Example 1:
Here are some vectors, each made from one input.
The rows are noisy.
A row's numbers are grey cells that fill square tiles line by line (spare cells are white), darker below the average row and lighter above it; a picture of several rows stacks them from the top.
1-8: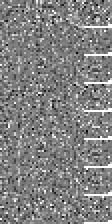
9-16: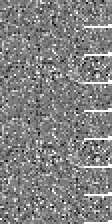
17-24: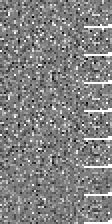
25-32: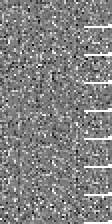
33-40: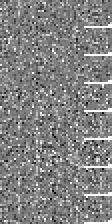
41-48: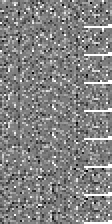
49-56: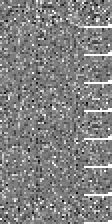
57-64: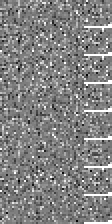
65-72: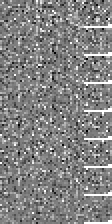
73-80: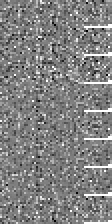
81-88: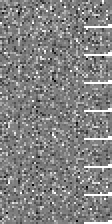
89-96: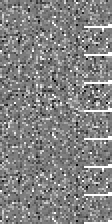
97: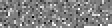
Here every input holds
a point on a 12-point line.
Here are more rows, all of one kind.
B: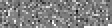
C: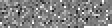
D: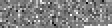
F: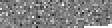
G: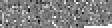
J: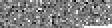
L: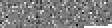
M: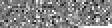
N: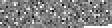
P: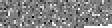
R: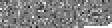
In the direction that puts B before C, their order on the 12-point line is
M, J, D, R, F, L, G, B, P, C, N.
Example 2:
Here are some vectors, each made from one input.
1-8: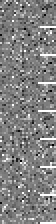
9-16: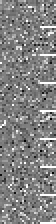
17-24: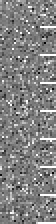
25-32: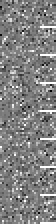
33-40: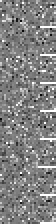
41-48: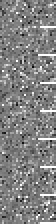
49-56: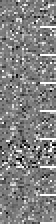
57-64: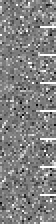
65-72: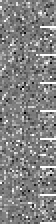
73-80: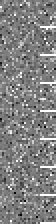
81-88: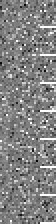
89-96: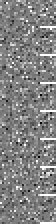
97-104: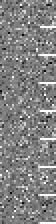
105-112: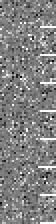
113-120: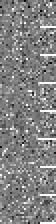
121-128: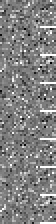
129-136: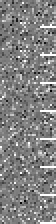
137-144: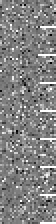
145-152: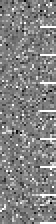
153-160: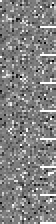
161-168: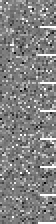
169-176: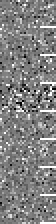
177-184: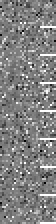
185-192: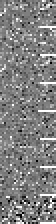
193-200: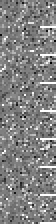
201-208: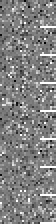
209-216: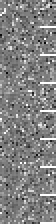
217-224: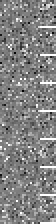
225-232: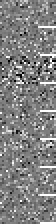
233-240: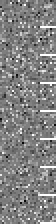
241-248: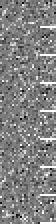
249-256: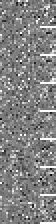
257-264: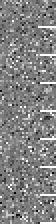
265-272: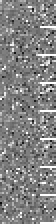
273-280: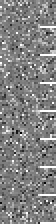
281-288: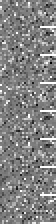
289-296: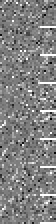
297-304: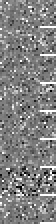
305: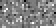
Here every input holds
either a fixed value, or a point on each of two 19-point lines.
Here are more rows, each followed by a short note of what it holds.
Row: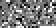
a fixed value
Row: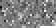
a point on each of two 19-point lines
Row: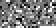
a fixed value
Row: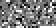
a fixed value
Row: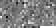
a point on each of two 19-point lines
